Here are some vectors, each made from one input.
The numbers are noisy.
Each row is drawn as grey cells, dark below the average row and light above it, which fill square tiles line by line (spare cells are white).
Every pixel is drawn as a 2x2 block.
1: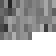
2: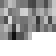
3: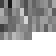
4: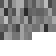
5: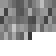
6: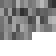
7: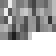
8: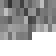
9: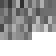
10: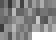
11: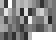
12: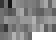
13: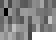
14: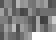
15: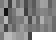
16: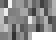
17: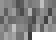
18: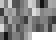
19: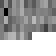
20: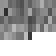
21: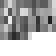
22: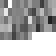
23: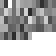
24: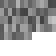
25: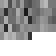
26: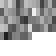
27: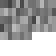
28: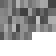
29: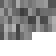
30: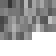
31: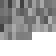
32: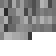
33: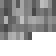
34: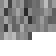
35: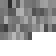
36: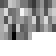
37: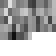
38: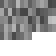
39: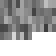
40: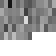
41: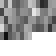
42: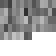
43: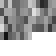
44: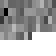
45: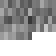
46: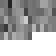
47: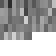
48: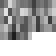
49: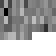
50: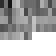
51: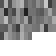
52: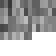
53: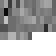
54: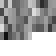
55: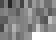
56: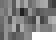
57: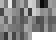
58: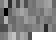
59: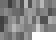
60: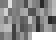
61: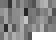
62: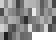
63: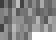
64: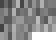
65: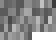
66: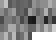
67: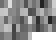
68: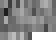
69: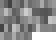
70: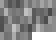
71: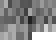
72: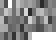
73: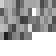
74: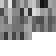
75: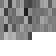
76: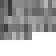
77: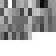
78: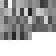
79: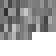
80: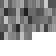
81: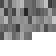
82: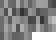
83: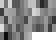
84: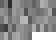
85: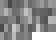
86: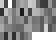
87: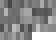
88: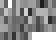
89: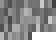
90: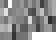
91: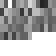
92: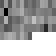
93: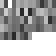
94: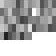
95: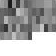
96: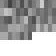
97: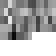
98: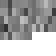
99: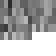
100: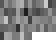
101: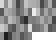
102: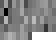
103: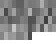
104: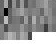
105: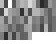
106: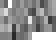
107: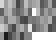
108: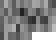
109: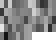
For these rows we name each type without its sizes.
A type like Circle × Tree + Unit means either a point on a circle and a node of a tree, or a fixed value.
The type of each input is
Bool × (Circle + Unit) + Line.
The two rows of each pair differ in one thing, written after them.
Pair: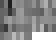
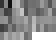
the place on the circle
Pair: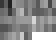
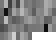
the place on the circle
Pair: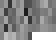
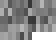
the true/false value
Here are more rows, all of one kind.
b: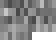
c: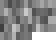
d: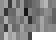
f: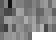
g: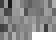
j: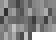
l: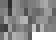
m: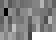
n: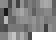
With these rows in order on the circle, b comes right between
d and l.
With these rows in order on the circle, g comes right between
f and l.
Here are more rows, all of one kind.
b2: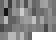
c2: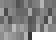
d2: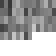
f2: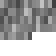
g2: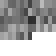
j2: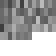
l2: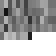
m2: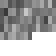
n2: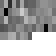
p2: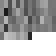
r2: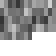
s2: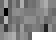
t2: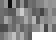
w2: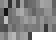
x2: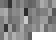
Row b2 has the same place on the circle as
f2, m2, n2 and w2.
